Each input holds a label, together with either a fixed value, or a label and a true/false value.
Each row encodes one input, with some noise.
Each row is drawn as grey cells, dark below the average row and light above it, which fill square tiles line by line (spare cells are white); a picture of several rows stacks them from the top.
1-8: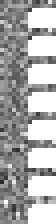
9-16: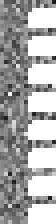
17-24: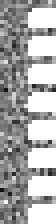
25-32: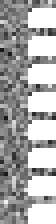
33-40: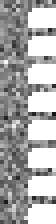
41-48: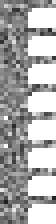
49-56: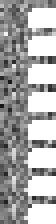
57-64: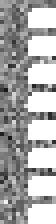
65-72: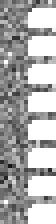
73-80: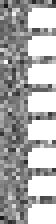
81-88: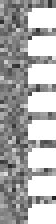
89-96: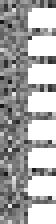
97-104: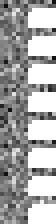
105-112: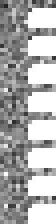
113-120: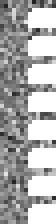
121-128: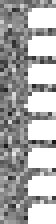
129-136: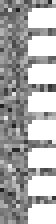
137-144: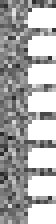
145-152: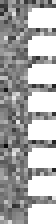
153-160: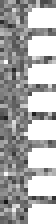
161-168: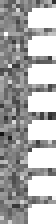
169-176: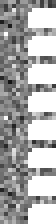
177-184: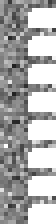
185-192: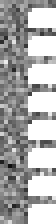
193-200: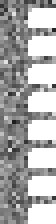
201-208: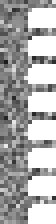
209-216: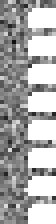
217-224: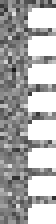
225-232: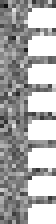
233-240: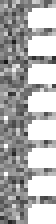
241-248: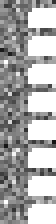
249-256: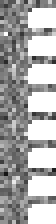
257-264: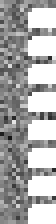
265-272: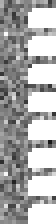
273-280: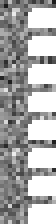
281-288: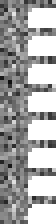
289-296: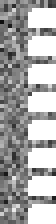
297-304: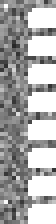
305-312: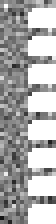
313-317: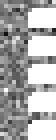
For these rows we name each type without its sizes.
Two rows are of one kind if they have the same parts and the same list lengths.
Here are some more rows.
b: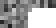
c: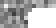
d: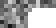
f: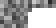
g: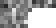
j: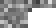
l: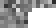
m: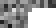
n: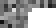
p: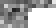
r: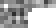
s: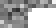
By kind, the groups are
b, d, g, m, n
c, f, j, l, p, r, s

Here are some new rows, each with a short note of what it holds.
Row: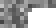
two labels and a true/false value
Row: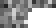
a label
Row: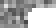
two labels and a true/false value
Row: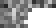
a label
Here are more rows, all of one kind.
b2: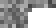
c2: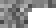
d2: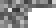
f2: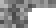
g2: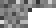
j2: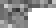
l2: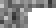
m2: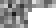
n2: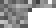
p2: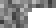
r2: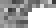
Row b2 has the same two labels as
c2, l2 and p2.
